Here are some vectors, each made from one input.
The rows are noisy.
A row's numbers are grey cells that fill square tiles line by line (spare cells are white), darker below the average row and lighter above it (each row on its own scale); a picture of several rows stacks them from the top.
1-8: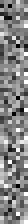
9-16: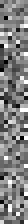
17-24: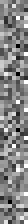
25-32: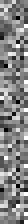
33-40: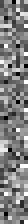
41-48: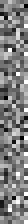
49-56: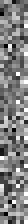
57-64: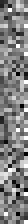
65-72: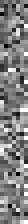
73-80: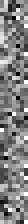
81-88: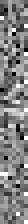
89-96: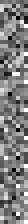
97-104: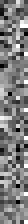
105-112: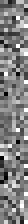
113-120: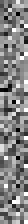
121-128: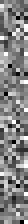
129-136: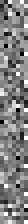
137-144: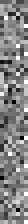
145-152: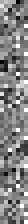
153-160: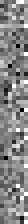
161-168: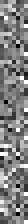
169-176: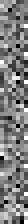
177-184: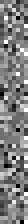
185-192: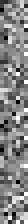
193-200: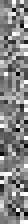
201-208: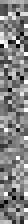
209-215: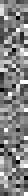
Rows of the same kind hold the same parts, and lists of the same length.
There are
2 kinds of row.
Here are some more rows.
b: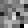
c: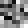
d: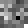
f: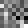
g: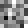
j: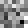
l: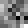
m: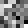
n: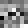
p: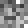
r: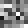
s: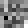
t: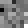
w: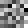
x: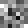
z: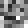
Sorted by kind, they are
b, c, g, j, p, s, t, w, z
d, f, l, m, n, r, x

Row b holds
four labels (each one of 7) and one of 10 labels.
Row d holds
three labels (each one of 7).
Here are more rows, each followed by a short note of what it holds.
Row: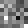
three labels (each one of 7)
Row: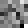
four labels (each one of 7) and one of 10 labels
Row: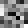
three labels (each one of 7)
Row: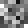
three labels (each one of 7)
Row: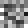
four labels (each one of 7) and one of 10 labels
